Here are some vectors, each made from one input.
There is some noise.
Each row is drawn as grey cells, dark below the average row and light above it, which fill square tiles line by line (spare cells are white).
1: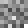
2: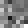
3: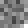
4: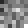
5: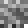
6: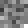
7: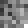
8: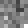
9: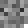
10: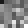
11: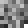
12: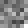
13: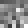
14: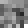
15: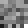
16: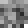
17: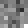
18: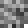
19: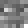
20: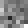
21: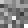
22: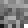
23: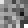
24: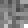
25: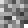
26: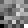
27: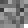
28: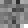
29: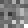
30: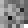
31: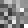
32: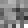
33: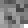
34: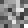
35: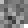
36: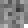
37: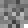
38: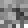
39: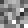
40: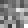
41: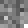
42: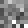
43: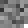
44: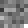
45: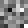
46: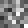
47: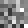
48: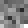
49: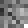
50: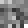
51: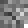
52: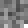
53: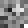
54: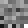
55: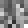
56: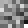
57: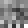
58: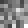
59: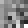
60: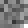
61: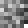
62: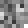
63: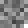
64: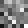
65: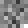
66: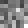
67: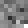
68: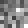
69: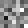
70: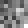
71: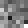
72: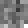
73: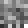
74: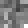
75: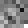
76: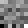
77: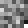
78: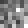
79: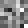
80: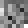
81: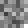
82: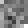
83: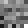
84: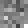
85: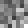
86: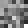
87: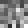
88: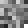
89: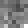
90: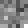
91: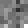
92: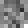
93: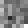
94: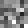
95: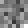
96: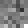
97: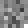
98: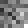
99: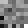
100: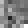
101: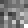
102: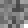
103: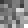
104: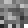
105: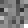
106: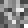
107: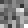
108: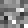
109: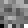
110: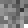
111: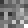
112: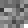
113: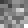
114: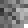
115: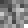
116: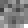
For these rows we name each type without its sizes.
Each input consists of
a point on a line, together with either a node of a tree, or three true/false values.
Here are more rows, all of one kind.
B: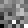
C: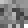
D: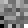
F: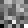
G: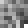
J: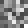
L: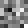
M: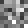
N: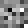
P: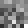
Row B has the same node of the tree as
D and L.
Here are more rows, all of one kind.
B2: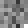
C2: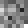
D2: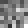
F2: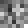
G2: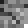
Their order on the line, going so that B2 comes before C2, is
F2, D2, G2, B2, C2.
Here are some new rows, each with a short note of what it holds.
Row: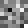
a point on a line and a node of a tree
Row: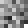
a point on a line and a node of a tree
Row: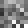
a point on a line and a node of a tree
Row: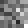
a point on a line and three true/false values
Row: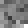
a point on a line and three true/false values
